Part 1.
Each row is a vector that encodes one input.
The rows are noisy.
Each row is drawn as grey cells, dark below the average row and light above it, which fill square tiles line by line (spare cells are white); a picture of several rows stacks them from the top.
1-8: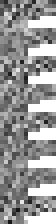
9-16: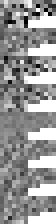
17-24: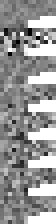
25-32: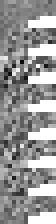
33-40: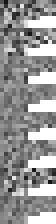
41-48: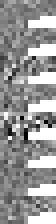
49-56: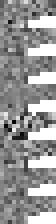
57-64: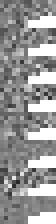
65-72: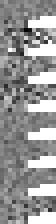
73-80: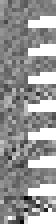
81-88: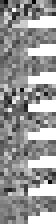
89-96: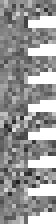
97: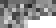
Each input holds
a point on an 8-point line, a point on a 9-point line and a node of a 13-node tree.
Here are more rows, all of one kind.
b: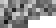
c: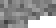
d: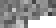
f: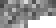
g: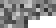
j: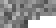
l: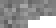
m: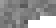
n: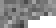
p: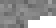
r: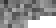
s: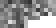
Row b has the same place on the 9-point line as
f and g.
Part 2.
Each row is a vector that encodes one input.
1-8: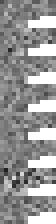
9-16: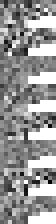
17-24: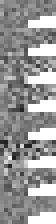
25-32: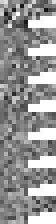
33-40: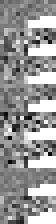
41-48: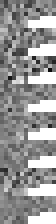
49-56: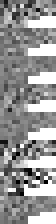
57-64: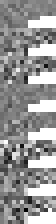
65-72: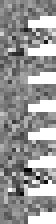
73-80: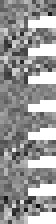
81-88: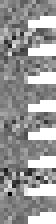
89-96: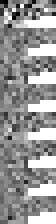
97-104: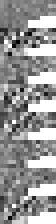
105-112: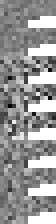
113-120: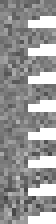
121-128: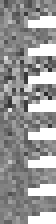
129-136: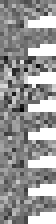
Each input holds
a point on a 9-point line, together with either a fixed value, or a node of a 13-node tree.
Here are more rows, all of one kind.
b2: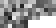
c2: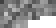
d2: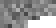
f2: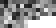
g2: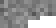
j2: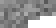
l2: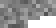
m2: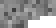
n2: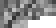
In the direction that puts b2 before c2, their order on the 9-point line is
j2, m2, f2, b2, l2, g2, c2, n2, d2.
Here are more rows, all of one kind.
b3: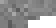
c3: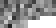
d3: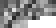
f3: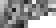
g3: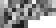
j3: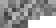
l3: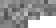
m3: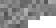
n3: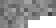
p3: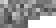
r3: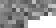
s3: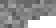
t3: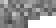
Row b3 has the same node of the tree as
c3, f3, p3 and t3.
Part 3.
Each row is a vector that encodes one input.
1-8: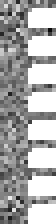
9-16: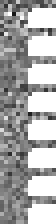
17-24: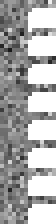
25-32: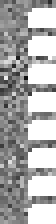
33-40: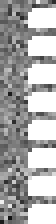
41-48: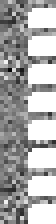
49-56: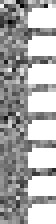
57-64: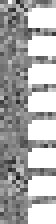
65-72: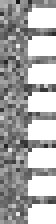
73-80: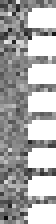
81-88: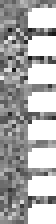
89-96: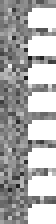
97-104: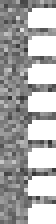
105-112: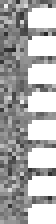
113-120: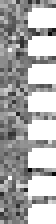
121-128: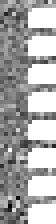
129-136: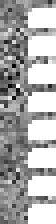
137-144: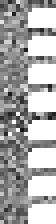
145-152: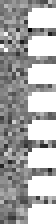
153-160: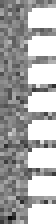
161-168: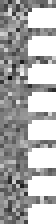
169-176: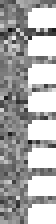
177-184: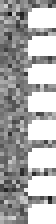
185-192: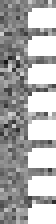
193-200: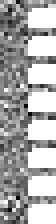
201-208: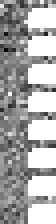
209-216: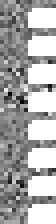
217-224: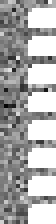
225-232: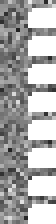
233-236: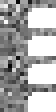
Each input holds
either a point on a 9-point line, or three true/false values.
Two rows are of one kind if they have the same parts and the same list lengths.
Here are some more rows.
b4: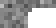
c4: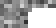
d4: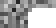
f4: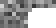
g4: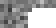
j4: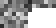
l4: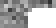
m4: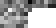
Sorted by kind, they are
b4, f4, g4, j4, m4
c4, d4, l4

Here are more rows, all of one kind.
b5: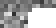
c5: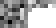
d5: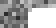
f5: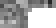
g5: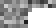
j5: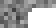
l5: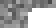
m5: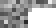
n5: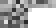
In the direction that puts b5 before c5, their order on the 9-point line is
b5, l5, f5, c5, n5, d5, m5, g5, j5.
